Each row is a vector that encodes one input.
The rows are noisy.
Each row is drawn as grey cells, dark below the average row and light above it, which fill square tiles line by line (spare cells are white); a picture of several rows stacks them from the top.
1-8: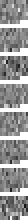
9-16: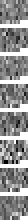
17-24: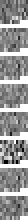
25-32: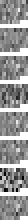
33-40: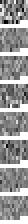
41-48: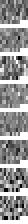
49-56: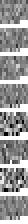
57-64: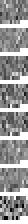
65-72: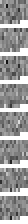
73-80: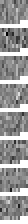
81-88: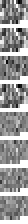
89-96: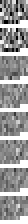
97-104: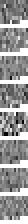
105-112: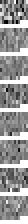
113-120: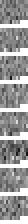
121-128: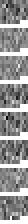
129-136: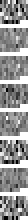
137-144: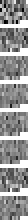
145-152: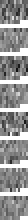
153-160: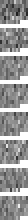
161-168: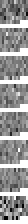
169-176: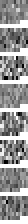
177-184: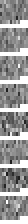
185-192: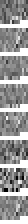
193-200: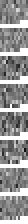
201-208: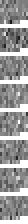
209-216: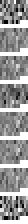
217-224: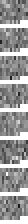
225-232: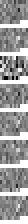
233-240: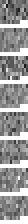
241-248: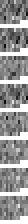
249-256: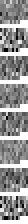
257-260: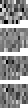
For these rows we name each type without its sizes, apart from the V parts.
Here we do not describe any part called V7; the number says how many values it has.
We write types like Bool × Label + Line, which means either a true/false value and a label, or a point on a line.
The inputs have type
List(Bool × V7 + Line) + Tree.
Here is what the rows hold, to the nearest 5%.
About 10% of them hold a node of a tree. The rest are lists of items, each either a point on a line, or a true/false value and a value of V7.
